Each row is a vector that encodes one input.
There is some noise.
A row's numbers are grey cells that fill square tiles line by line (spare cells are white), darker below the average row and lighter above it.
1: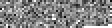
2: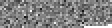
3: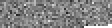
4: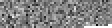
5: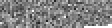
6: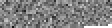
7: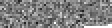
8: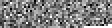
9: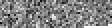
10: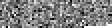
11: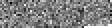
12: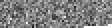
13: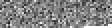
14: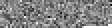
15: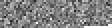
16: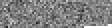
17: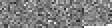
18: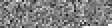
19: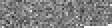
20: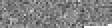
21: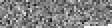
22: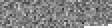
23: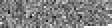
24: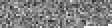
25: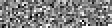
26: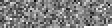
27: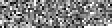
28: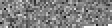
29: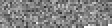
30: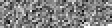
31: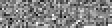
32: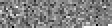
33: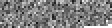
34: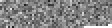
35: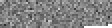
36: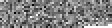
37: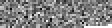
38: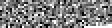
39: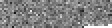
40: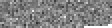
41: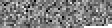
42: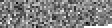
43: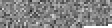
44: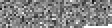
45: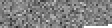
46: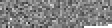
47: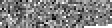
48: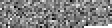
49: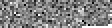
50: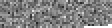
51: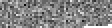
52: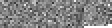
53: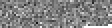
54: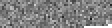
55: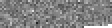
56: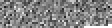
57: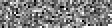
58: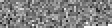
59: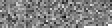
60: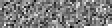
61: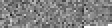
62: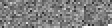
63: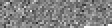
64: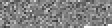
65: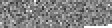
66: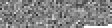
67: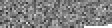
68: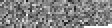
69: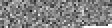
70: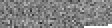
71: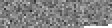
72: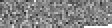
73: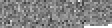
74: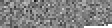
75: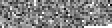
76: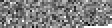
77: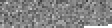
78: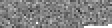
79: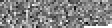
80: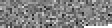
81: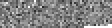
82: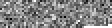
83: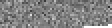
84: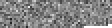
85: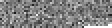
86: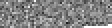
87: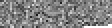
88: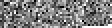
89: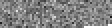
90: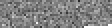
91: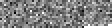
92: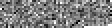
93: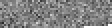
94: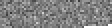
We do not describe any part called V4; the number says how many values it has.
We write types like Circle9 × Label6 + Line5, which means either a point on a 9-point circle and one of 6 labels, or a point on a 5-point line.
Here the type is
Line5 × (Line5 + V4).
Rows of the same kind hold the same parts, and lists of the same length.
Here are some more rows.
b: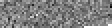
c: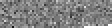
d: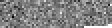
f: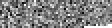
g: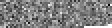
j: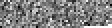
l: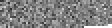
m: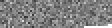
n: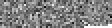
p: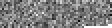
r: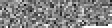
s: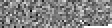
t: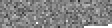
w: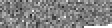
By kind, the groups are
b, c, p, w
d, f, g, j, l, m, n, r, s, t

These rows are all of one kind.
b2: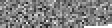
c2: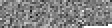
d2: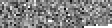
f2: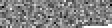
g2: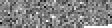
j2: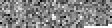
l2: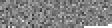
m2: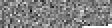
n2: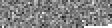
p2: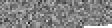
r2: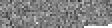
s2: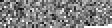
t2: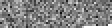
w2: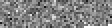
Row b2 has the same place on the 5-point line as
l2, p2 and s2.
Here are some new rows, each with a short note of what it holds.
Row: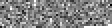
a point on a 5-point line and a value of V4
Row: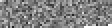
a point on each of two 5-point lines
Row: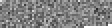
a point on each of two 5-point lines
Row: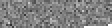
a point on a 5-point line and a value of V4
